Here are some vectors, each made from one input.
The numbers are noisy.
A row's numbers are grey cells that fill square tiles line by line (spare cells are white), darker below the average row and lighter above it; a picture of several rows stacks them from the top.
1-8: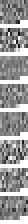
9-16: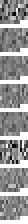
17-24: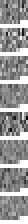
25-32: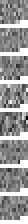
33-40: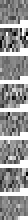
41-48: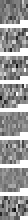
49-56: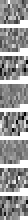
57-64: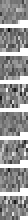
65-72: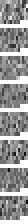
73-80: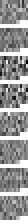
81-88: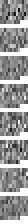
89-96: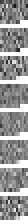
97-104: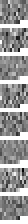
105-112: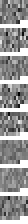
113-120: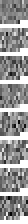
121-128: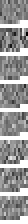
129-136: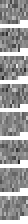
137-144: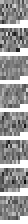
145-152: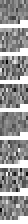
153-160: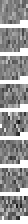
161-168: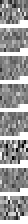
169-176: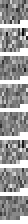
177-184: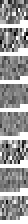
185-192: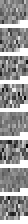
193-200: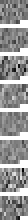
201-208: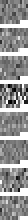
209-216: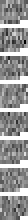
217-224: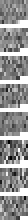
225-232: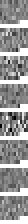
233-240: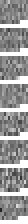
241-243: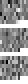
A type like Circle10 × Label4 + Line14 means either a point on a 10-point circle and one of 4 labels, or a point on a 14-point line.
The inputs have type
Bool × Line7.
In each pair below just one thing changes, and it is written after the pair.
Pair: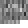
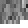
the place on the 7-point line
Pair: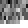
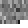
the place on the 7-point line
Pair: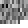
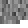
the place on the 7-point line
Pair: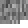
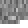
the true/false value
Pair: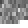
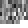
the place on the 7-point line
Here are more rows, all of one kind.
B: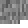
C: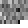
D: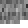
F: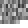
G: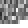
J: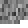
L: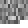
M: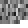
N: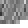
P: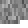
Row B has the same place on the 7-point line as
G, J and L.
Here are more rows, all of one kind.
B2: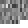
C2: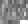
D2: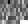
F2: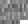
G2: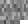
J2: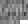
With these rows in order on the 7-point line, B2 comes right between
F2 and J2.
